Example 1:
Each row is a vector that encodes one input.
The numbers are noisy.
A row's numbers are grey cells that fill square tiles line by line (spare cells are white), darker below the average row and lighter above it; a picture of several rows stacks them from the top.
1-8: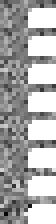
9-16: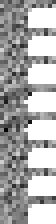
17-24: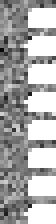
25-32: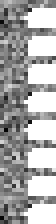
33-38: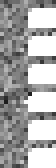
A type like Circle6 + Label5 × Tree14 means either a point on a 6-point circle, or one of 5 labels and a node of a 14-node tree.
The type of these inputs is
Line4 + Line5.
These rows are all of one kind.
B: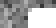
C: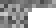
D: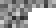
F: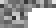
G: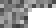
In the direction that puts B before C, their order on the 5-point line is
G, B, C, D, F.
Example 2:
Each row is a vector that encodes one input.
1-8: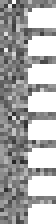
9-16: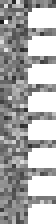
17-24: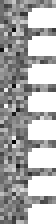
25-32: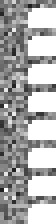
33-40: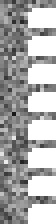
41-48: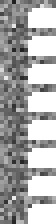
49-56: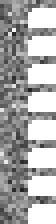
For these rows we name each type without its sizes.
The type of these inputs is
Line × (Tree + Unit).
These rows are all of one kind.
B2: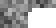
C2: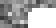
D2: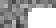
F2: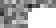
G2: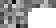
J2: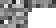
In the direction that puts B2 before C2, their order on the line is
J2, G2, D2, B2, C2, F2.
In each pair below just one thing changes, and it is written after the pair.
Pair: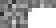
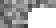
the place on the line
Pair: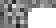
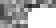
the place on the line
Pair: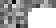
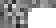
the place on the line
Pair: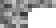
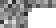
the place on the line
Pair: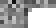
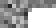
the place on the line
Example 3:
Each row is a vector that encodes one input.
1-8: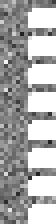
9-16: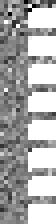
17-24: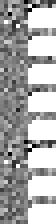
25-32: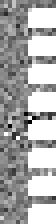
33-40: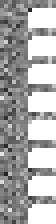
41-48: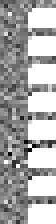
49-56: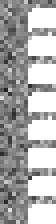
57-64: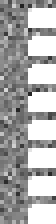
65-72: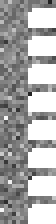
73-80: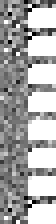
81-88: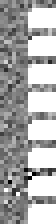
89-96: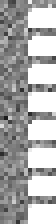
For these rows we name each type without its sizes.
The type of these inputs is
Circle × Tree + Unit.
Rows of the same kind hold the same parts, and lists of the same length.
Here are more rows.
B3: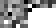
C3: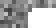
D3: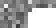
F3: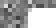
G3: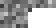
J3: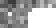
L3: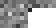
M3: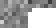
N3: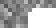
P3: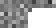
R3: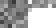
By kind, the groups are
B3
C3, D3, F3, G3, J3, L3, M3, N3, P3, R3

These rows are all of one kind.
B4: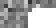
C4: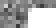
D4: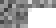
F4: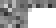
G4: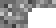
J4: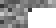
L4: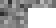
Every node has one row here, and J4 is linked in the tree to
B4.
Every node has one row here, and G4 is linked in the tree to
B4, C4 and D4.
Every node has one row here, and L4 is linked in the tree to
D4.
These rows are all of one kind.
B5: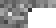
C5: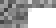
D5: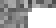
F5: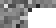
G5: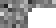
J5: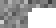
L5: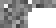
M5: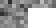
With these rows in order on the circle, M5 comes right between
C5 and D5.
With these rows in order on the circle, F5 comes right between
B5 and L5.
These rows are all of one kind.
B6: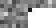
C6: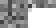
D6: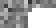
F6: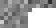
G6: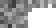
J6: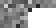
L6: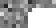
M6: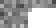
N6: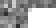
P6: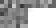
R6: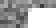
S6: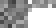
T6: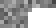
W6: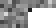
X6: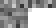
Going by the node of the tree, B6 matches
D6, L6, W6 and X6.
